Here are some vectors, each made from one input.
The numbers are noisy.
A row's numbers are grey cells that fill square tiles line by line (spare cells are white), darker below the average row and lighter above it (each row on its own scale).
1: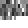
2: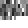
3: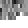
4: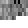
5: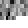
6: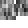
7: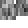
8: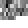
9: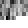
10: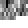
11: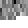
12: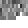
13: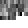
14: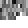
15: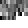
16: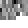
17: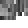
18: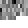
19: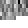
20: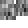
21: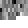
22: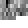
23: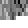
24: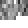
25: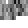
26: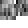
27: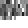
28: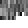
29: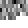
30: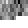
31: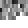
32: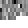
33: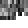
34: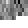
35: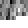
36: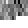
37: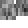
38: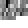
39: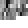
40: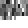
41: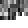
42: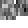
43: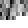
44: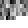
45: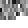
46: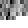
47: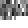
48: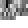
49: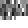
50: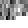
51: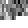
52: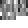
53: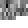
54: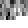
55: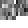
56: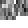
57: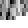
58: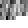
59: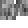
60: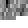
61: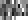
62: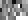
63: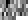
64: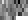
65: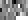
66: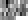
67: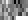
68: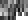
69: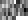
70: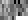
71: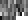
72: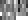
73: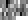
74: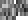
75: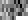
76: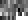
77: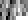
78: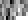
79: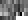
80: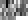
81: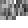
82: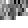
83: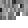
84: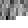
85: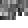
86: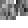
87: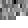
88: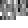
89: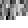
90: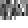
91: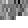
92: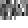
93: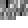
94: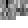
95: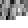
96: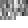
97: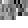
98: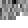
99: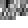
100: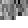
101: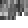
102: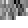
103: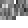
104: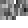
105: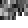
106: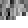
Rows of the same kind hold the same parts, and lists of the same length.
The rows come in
2 kinds.
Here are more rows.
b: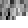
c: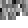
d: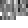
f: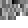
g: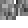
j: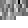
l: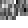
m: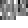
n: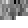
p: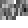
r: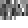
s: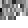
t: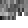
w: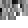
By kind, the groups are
b, c, d, f, g, j, l, m, n, p, s, t, w
r

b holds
one of 6 labels and a true/false value.
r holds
a fixed value.
